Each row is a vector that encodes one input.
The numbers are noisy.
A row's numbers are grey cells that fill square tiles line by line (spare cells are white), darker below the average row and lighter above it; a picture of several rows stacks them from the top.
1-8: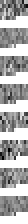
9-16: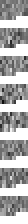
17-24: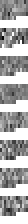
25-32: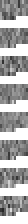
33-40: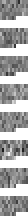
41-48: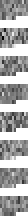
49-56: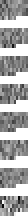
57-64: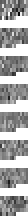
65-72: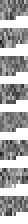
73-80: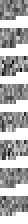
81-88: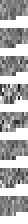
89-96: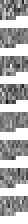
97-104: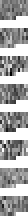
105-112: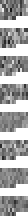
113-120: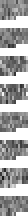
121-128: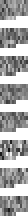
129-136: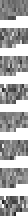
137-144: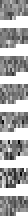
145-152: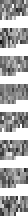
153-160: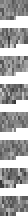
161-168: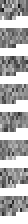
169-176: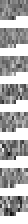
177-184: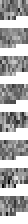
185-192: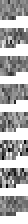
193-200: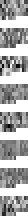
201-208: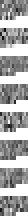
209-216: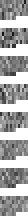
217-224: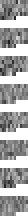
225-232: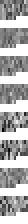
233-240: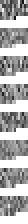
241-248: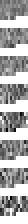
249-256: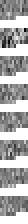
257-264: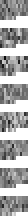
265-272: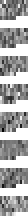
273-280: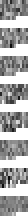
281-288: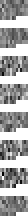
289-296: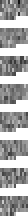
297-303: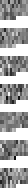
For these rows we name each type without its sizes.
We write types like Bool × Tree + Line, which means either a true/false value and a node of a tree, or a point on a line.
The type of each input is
Bool × Bool × Bool × Label × (Tree + Unit).
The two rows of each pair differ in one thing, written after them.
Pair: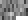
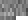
the node of the tree
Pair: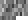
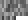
the label
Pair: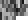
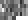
the node of the tree
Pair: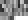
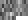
the label
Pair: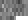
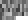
the node of the tree
